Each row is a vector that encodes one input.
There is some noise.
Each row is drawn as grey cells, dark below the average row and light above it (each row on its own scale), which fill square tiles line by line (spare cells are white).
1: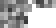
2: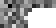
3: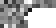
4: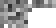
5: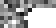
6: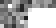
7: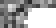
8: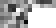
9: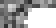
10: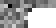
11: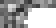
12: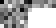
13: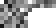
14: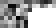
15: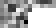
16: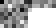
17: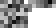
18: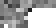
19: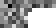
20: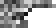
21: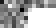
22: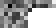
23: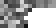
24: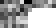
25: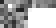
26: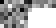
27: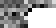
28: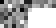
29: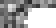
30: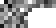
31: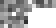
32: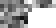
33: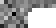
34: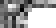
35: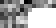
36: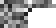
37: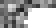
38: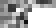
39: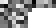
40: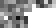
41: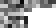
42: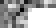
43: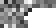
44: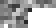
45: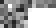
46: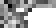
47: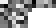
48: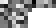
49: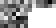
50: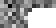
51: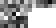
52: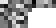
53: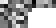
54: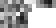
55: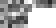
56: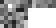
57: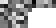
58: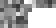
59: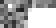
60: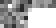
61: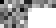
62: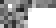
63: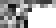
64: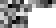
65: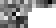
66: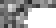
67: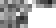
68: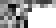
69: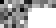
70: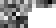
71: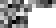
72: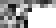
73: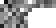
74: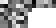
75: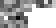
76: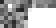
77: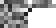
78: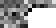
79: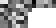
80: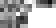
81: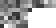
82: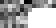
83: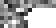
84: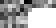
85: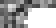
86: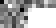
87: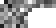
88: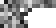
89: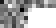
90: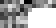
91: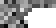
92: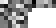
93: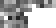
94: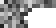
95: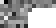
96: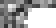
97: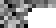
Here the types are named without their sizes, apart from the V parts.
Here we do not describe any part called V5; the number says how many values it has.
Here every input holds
a list of items, each a true/false value and a value of V5.
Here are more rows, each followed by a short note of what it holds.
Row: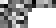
the empty list
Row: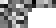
the empty list
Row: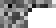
a list of two items
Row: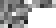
a list of two items
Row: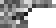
a list of two items
